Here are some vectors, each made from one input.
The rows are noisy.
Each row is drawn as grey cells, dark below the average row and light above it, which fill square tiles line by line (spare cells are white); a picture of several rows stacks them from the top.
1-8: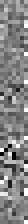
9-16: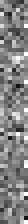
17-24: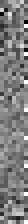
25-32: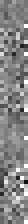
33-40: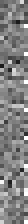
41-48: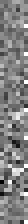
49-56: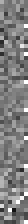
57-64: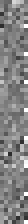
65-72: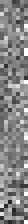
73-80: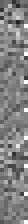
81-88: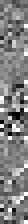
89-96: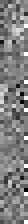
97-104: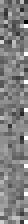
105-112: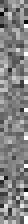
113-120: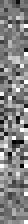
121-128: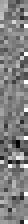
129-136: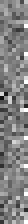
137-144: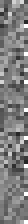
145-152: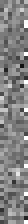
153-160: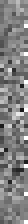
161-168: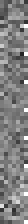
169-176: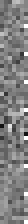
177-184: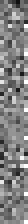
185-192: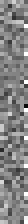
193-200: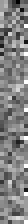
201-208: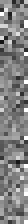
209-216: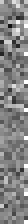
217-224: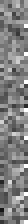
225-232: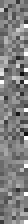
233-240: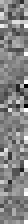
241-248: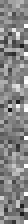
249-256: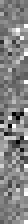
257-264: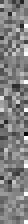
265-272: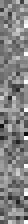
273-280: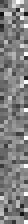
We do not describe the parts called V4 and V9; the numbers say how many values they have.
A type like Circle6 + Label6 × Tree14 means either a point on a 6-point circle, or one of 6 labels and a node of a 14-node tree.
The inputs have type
Bool × (Line5 + V4) + V9.
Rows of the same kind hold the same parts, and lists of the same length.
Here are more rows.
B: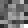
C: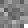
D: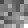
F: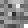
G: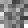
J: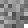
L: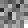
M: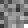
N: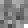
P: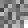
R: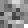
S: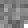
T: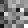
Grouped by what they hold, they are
B, G, J, L, N, P
C, D, M, R, T
F, S

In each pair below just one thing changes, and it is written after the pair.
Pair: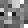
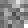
the place on the 5-point line
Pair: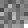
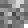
the true/false value
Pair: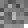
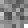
the place on the 5-point line
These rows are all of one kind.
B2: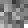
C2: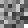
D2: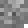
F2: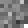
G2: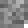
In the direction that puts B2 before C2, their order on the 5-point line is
D2, B2, F2, G2, C2.
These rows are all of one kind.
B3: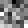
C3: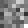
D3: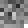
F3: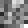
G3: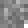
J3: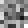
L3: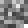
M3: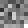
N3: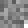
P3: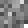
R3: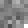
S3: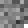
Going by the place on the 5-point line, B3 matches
L3, M3 and N3.
